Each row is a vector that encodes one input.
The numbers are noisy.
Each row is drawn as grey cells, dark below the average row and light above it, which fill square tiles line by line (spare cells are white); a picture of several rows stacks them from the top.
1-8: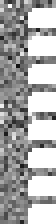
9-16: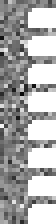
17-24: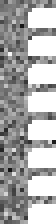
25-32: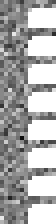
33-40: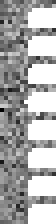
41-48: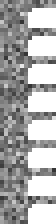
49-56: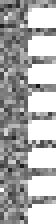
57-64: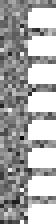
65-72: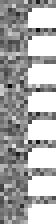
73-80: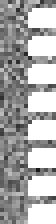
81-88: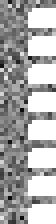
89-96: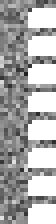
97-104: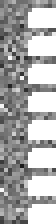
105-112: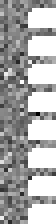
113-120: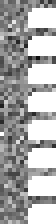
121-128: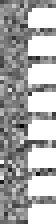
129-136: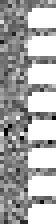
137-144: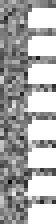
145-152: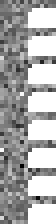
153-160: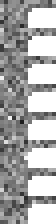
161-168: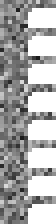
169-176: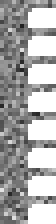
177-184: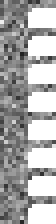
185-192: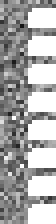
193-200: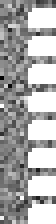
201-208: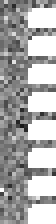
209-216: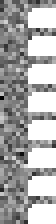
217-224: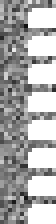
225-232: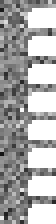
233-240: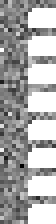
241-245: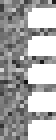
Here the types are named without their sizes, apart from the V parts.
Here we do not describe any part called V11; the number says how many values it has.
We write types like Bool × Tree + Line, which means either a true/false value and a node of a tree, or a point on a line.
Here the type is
(Bool × Bool × Bool + V11) × (Circle + Unit).
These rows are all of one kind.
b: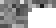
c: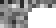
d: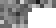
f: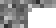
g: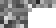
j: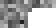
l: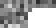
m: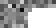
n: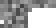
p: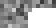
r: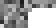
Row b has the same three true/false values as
f, g, l and m.
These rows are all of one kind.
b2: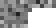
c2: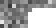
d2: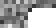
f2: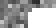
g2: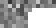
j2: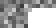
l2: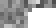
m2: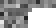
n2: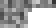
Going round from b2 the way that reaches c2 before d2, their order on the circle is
b2, c2, d2, j2, l2, n2, g2, f2, m2.
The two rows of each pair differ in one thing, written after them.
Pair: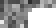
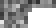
the place on the circle
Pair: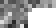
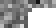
one of the three true/false values
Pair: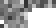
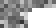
one of the three true/false values
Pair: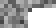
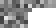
the place on the circle
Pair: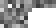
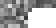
the place on the circle
